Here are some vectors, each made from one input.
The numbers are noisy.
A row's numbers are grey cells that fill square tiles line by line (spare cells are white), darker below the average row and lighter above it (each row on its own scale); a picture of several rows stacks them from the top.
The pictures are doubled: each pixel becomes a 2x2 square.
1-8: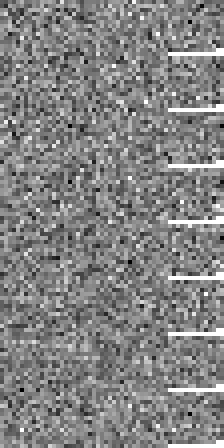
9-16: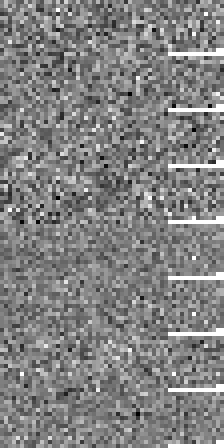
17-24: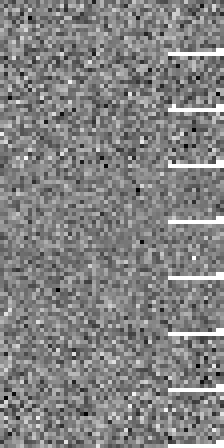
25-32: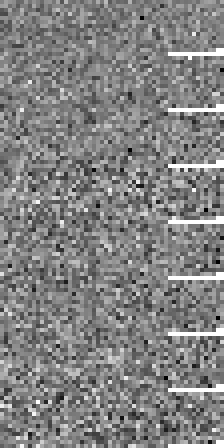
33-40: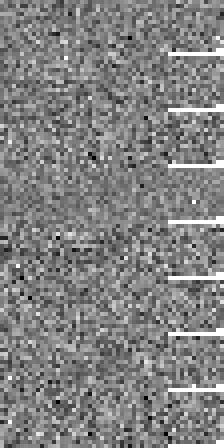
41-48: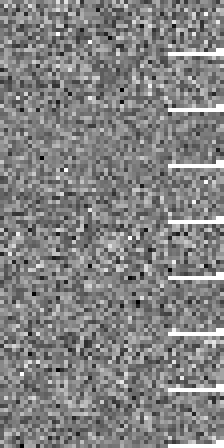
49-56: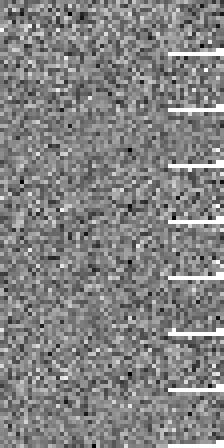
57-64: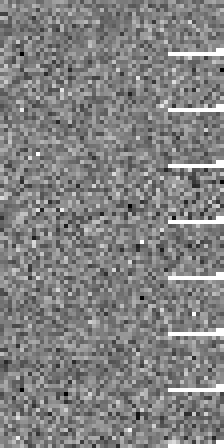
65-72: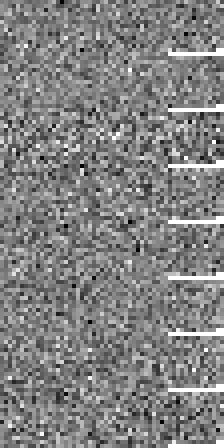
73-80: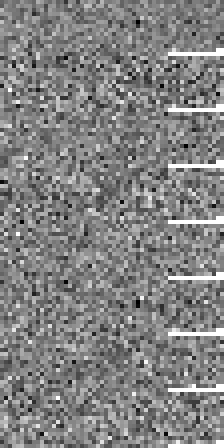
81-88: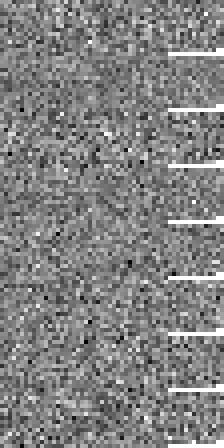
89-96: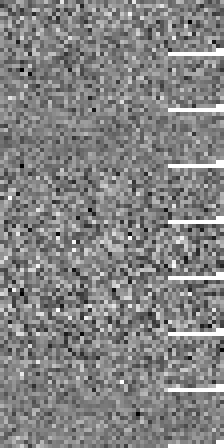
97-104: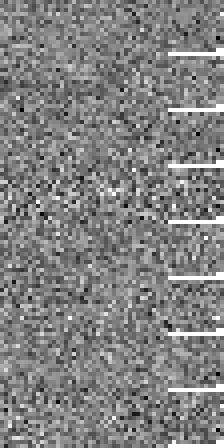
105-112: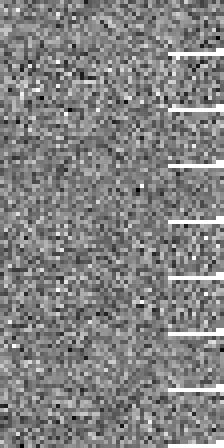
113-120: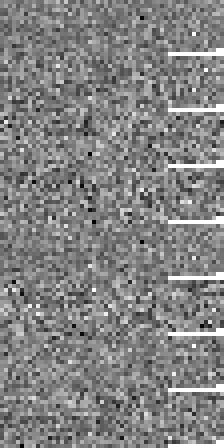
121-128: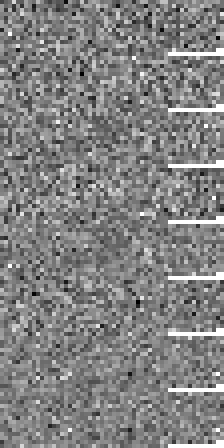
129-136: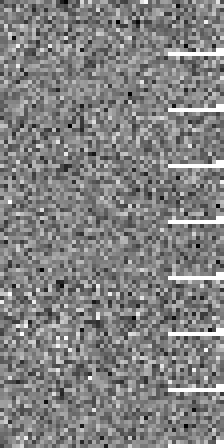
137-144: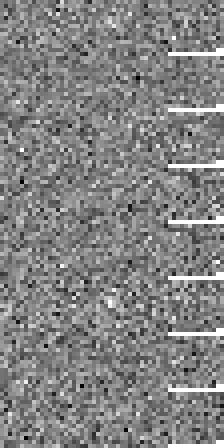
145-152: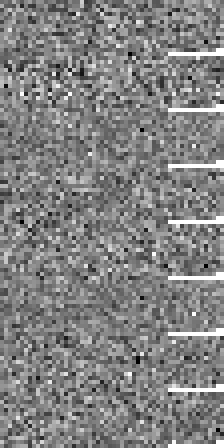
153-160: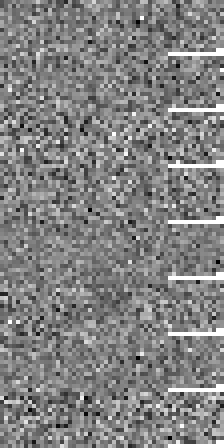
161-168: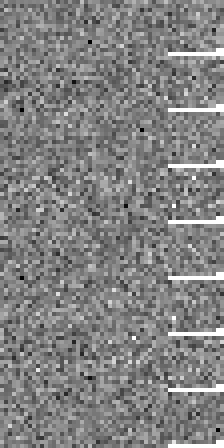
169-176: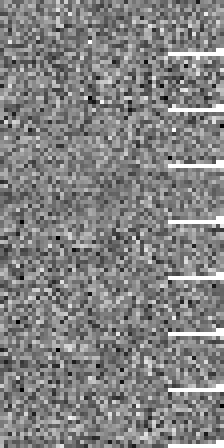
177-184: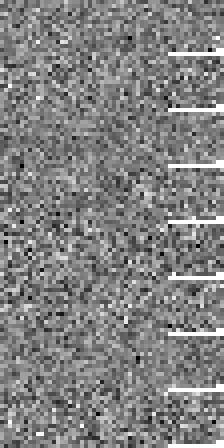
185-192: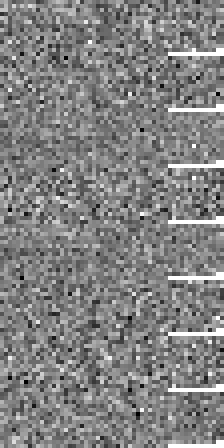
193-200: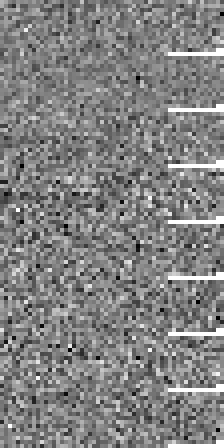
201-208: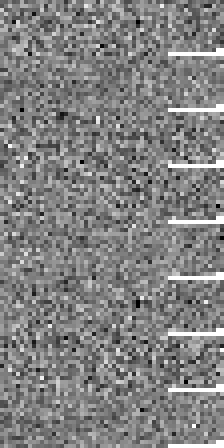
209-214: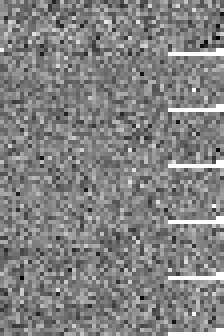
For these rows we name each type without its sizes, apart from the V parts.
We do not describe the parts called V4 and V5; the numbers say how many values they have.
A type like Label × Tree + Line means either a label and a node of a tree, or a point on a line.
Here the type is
Bool × V4 + (Tree + Unit) × V5.
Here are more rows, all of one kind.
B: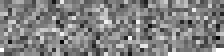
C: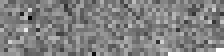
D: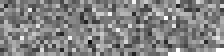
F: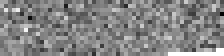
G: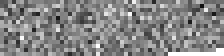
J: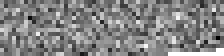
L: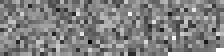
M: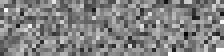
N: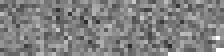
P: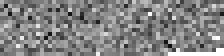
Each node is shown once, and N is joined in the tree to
D, F, J, M and P.
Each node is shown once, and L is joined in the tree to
M.
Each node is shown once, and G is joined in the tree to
M.
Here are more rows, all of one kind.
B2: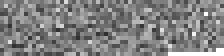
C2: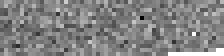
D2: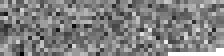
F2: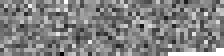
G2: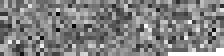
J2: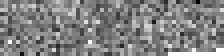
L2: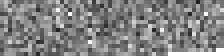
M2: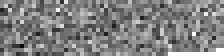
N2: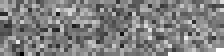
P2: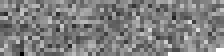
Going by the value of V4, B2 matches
F2, G2, J2 and L2.
